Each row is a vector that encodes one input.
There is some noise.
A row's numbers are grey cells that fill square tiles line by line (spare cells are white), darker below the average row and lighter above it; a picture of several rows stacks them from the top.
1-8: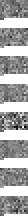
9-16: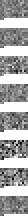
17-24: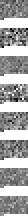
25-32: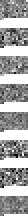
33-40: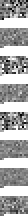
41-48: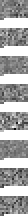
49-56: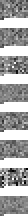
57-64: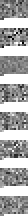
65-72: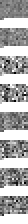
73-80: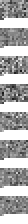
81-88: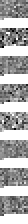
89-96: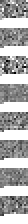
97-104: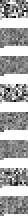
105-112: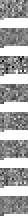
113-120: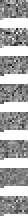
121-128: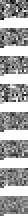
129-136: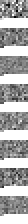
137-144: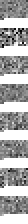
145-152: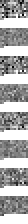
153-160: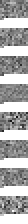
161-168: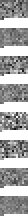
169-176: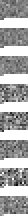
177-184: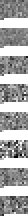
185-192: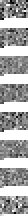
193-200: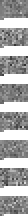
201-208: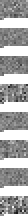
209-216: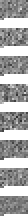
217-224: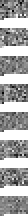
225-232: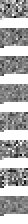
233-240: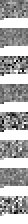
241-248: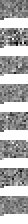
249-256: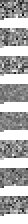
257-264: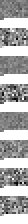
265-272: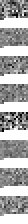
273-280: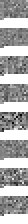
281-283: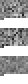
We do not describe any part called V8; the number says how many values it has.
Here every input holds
either a point on a 9-point line, or a list of up to two items, each a true/false value and a value of V8.
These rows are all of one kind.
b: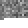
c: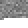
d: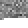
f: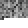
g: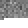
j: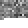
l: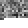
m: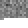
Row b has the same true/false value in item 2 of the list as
c and j.
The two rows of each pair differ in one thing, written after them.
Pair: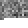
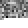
the value of V8 in item 2 of the list
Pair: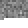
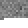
the value of V8 in item 1 of the list
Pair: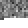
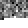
the true/false value in item 2 of the list
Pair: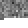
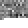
the true/false value in item 2 of the list
